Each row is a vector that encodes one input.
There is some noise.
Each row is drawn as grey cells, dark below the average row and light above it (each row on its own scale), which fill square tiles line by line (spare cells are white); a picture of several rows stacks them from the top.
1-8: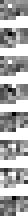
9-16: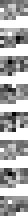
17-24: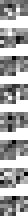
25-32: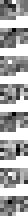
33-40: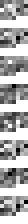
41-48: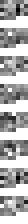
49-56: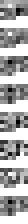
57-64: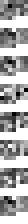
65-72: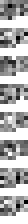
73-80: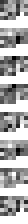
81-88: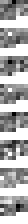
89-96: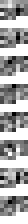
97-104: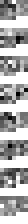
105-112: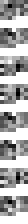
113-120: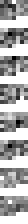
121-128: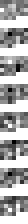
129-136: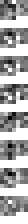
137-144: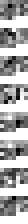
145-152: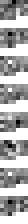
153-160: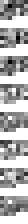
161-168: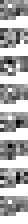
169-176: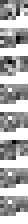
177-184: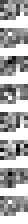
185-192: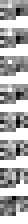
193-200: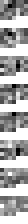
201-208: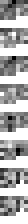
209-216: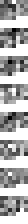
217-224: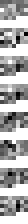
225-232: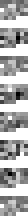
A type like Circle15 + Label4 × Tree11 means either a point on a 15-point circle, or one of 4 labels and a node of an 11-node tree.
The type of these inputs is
Circle11 + Line12.
